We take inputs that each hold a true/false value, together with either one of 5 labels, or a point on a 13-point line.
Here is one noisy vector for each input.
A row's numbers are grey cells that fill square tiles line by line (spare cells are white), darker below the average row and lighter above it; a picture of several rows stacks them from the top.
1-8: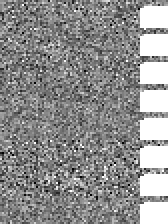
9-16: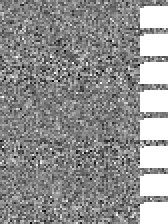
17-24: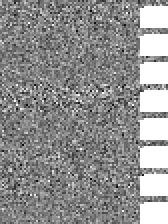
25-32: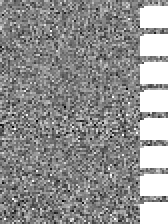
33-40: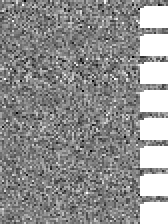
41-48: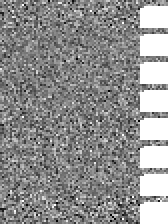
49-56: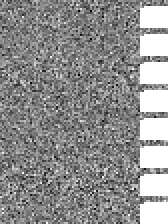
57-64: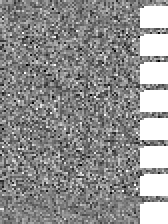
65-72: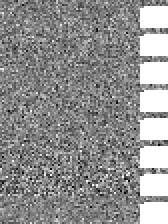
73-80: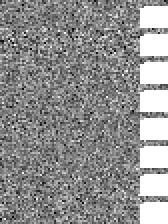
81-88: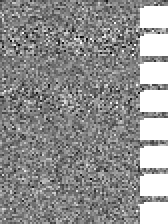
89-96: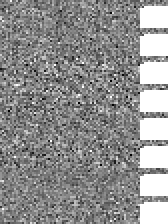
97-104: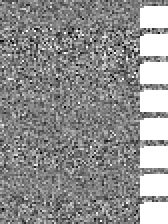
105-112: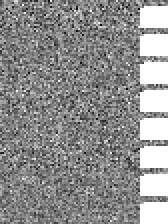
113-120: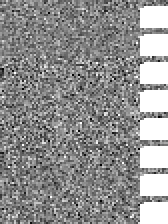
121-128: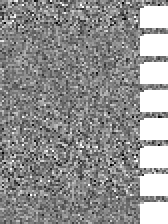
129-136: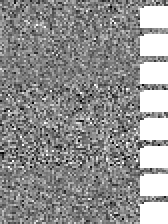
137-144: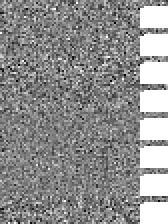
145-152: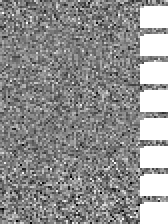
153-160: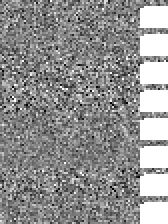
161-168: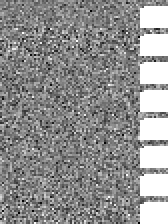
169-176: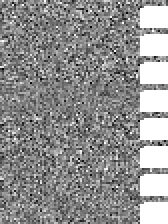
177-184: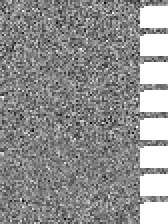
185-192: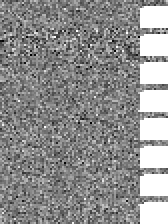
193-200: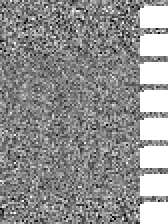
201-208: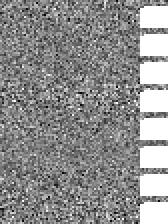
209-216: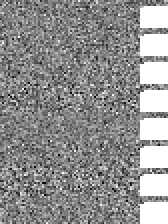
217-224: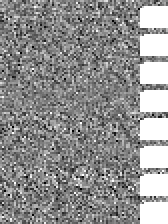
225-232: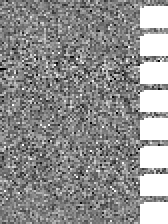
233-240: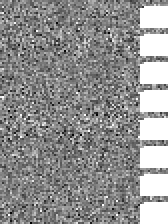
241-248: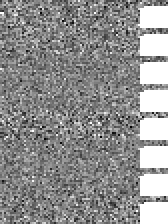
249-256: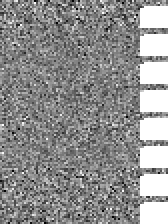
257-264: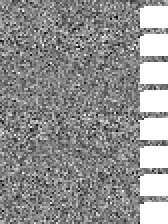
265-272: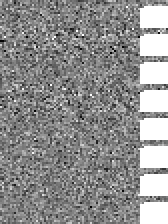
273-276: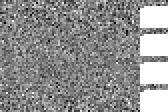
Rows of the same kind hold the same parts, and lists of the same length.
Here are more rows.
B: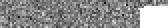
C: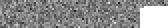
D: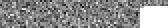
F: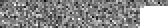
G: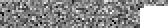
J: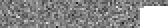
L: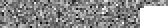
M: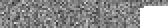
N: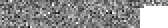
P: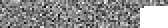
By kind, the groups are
B, C, D, F, J, M, N
G, L, P

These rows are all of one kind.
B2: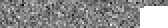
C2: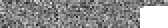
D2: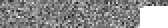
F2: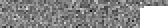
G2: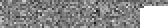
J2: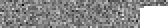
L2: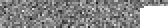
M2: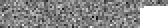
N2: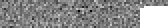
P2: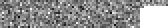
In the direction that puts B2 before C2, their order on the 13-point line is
B2, D2, M2, L2, C2, G2, J2, F2, N2, P2.
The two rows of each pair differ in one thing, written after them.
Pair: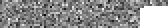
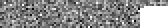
the label
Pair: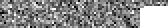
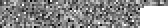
the label
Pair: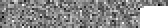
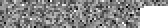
the label
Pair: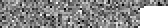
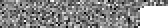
the label
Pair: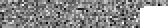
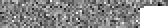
the true/false value
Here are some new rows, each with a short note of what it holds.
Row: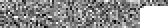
one of 5 labels and a true/false value
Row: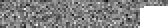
a point on a 13-point line and a true/false value
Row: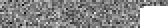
a point on a 13-point line and a true/false value
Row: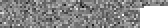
a point on a 13-point line and a true/false value
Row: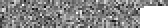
one of 5 labels and a true/false value
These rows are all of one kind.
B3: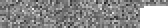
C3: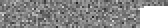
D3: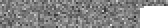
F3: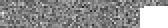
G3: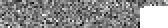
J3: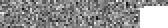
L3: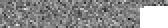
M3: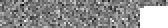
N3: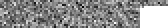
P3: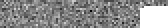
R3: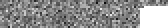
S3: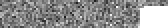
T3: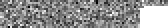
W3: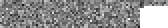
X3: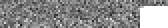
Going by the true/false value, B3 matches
G3, R3, T3 and W3.
